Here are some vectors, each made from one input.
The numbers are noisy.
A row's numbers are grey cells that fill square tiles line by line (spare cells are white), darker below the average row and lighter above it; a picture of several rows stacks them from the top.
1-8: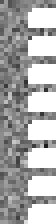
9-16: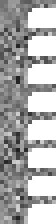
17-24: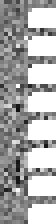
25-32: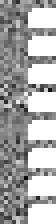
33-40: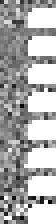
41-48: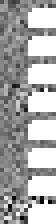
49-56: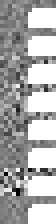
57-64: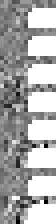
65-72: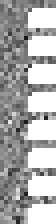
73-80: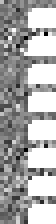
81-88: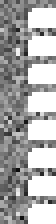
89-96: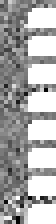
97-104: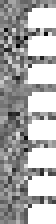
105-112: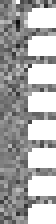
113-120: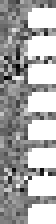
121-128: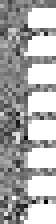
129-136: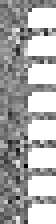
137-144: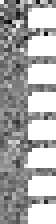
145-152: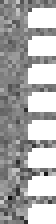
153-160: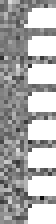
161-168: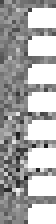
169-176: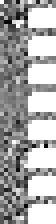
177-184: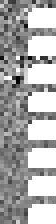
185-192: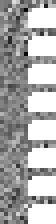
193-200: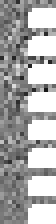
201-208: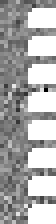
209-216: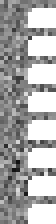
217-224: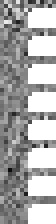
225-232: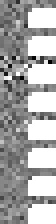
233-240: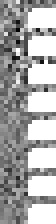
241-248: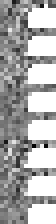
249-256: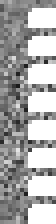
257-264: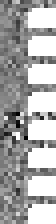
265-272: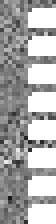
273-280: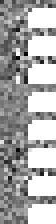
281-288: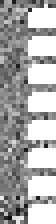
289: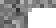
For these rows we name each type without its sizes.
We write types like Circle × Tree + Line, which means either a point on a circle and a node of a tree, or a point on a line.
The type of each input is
(Circle + Unit) × (Line + Tree).
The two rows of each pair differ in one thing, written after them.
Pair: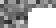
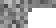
the place on the circle
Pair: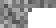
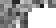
the place on the line
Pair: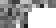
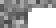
the place on the circle
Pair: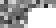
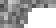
the place on the line
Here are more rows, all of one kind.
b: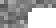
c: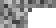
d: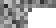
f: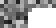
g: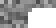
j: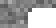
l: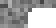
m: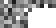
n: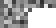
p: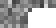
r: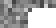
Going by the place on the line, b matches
d, f, g and l.
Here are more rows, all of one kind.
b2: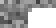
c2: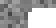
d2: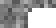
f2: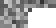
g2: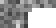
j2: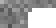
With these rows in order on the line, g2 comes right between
c2 and f2.
